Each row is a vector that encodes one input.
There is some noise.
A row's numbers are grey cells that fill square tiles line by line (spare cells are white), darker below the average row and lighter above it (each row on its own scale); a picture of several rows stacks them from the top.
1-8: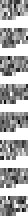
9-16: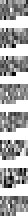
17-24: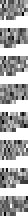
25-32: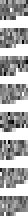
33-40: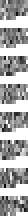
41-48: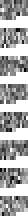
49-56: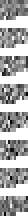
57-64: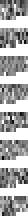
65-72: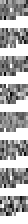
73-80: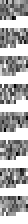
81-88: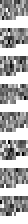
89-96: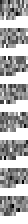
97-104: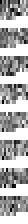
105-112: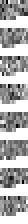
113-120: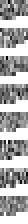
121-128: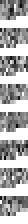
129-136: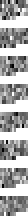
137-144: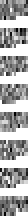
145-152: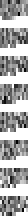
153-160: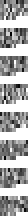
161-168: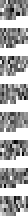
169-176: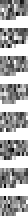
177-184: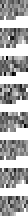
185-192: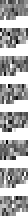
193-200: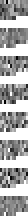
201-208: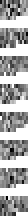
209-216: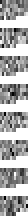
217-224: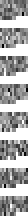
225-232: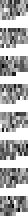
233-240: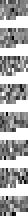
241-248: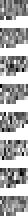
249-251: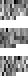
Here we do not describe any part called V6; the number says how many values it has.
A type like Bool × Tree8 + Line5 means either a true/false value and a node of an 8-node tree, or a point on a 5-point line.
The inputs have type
(Bool × Circle10 + Label8) × V6 + Circle9.
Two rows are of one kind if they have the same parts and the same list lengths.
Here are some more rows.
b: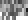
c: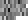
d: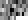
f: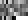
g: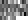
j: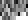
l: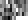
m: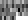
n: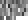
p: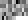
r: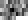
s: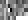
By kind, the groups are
b, c, j, n, p, s
d, l, r
f, g, m

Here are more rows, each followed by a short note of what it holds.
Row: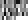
a point on a 10-point circle, a true/false value and a value of V6
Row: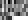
one of 8 labels and a value of V6
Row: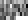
a point on a 9-point circle
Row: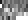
a point on a 10-point circle, a true/false value and a value of V6
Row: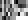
a point on a 10-point circle, a true/false value and a value of V6
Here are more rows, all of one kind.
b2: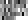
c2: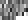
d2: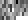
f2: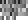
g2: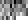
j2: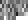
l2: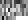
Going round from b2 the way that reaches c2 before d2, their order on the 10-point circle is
b2, g2, c2, d2, j2, f2, l2.
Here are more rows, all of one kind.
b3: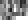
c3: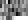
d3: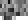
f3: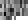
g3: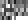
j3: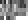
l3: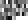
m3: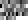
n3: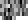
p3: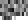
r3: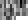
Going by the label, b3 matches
d3, f3, n3 and r3.
